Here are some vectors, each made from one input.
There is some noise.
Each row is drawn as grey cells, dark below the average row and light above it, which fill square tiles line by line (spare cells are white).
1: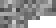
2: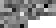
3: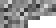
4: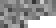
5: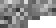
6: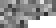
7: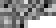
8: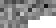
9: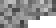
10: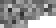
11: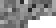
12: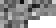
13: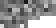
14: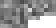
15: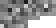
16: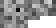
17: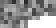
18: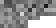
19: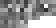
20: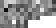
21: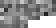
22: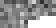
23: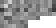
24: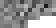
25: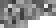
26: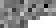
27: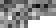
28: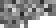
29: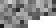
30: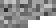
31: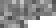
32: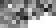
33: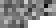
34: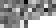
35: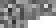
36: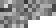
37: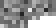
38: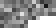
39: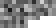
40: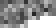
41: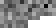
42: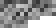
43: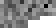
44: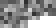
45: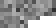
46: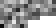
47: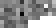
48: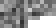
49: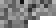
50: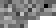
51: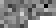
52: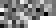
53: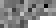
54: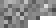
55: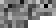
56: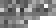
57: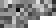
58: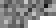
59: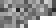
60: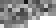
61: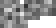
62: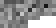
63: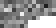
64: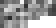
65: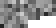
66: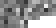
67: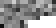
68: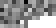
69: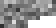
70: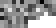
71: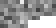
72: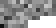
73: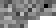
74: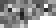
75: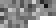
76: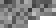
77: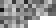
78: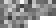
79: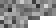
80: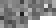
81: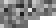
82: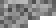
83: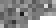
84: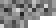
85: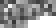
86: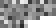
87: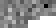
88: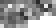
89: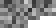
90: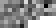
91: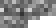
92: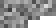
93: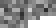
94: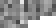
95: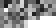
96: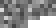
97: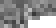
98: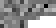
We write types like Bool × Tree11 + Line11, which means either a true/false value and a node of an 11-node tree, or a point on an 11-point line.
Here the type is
(Bool × Circle9 + Unit) × Tree9.
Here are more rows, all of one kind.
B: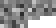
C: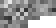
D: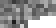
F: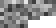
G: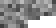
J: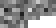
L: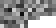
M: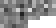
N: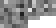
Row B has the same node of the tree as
M and N.
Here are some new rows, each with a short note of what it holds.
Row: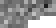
a node of a 9-node tree
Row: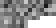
a node of a 9-node tree
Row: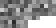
a point on a 9-point circle, a node of a 9-node tree and a true/false value
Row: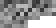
a node of a 9-node tree
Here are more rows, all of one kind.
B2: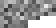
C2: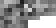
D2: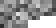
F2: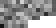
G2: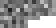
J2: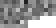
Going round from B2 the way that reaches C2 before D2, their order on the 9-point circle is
B2, C2, F2, D2, G2, J2.
